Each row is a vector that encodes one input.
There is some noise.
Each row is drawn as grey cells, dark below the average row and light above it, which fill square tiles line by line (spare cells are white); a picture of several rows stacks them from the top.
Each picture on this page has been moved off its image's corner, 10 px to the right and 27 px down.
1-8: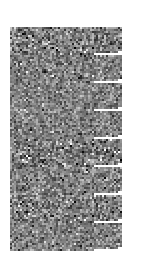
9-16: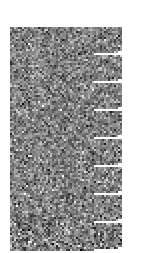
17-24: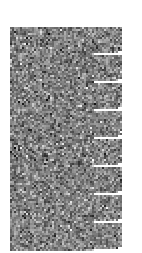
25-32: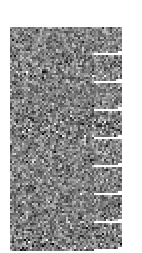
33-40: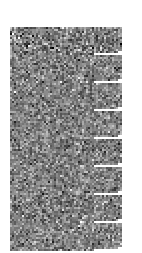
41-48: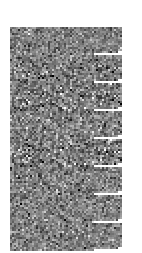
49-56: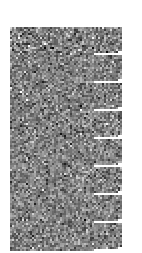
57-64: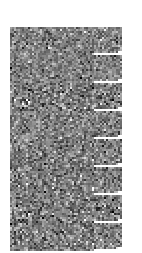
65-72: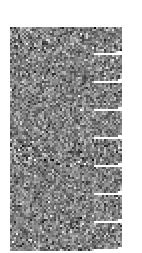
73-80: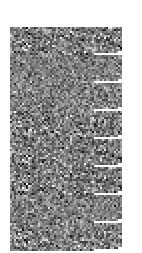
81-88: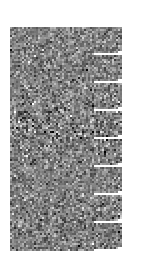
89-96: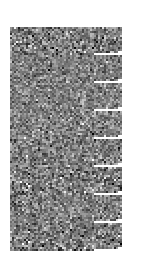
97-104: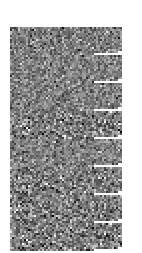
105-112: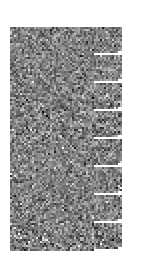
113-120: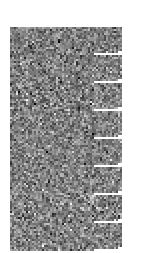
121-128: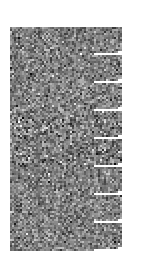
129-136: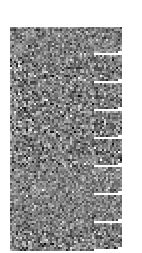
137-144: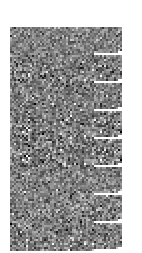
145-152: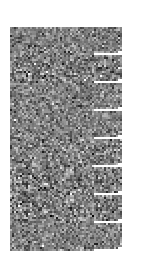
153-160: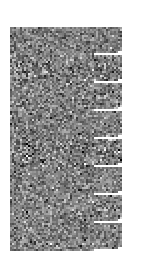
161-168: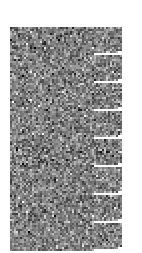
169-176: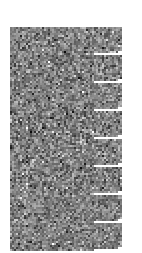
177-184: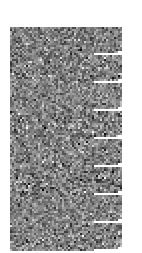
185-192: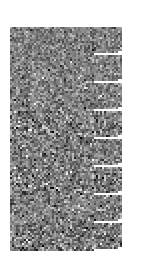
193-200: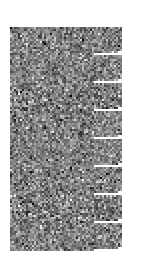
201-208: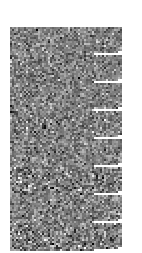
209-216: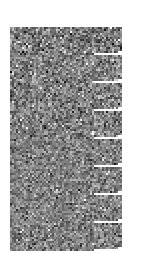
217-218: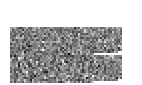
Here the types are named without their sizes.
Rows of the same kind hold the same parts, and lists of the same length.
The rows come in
2 kinds.
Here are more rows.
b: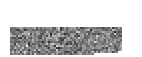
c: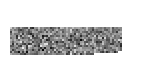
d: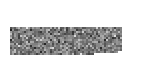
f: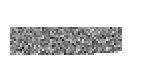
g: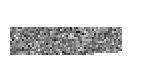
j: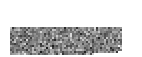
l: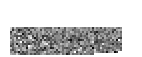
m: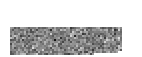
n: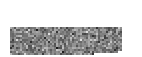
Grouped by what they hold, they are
b, d, f, g, j, m, n
c, l

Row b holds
a point on a circle and a point on a line.
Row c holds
a point on a line.
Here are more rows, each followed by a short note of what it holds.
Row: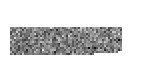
a point on a circle and a point on a line
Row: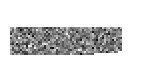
a point on a line
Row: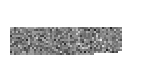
a point on a circle and a point on a line
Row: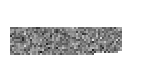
a point on a circle and a point on a line
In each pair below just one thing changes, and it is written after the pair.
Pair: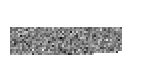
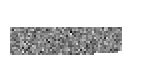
the place on the circle
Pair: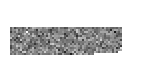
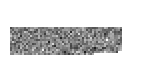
the place on the line
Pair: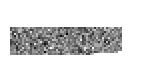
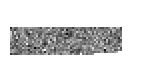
the place on the circle
